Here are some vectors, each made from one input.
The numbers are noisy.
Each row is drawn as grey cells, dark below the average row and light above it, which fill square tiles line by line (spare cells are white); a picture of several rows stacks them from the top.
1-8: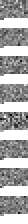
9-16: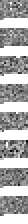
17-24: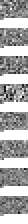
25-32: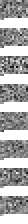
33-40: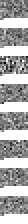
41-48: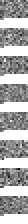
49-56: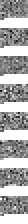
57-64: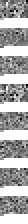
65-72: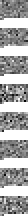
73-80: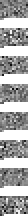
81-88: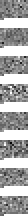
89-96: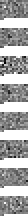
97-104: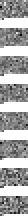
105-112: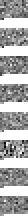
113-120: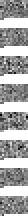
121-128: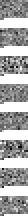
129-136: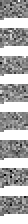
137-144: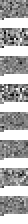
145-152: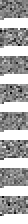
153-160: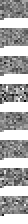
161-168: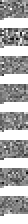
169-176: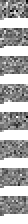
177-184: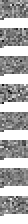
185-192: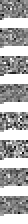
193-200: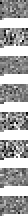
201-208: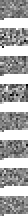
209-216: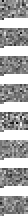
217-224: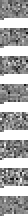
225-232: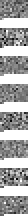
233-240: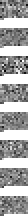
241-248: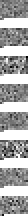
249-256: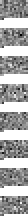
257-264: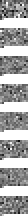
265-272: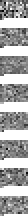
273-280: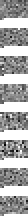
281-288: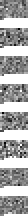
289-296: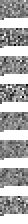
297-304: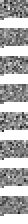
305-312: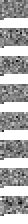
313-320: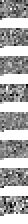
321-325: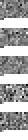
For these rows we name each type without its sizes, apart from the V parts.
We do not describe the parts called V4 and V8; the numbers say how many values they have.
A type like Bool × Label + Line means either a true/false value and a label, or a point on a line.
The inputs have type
Bool × Circle × (Circle + Unit) × V8 + V4.
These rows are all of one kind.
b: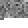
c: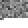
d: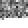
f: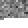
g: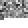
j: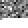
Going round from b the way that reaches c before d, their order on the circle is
b, c, d, f, g, j.
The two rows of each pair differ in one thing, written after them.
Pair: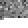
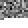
the place on the circle
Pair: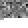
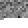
the place on the circle
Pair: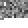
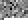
the true/false value
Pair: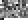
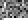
the place on the circle
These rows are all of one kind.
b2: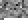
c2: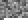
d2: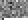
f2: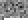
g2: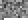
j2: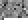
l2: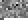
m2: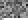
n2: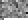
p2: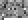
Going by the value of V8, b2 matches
g2, j2, m2 and p2.
